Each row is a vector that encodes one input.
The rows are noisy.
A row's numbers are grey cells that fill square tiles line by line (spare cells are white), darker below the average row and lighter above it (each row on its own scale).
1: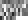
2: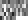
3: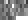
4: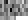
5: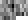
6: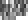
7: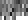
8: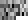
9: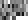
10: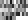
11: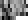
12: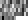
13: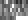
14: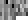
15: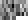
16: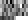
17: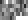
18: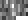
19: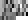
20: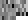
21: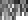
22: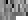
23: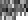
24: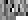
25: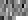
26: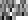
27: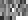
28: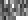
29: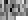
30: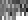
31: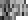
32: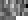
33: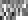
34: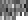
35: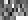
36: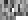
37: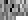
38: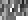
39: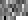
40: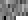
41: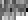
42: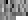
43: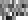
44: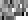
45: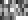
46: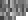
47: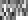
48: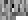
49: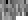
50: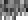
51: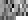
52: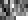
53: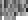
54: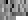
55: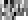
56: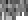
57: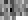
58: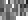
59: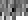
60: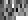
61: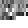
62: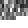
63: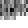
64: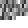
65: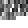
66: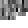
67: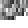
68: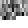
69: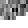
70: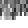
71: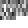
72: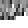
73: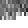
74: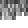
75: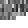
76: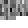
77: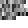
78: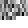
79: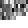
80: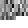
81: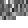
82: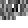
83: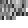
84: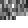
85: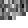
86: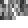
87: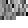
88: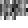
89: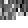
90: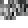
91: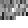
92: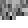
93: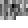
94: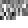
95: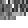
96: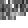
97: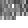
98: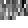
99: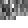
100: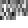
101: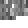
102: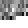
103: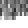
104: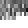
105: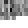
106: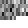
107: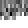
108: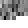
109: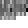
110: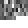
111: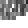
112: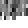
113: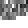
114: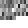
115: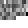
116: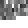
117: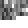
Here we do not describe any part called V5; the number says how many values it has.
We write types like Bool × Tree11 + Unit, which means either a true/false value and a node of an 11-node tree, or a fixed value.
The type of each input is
List2(Label6 × V5).
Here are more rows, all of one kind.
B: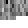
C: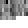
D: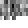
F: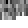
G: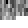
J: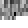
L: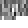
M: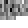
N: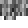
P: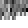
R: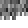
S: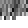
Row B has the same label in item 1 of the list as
C and M.
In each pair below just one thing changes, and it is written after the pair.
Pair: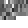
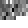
the value of V5 in item 1 of the list
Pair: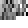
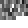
the value of V5 in item 1 of the list
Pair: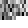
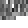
the label in item 2 of the list
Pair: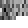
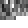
the value of V5 in item 2 of the list
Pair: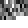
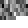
the value of V5 in item 2 of the list
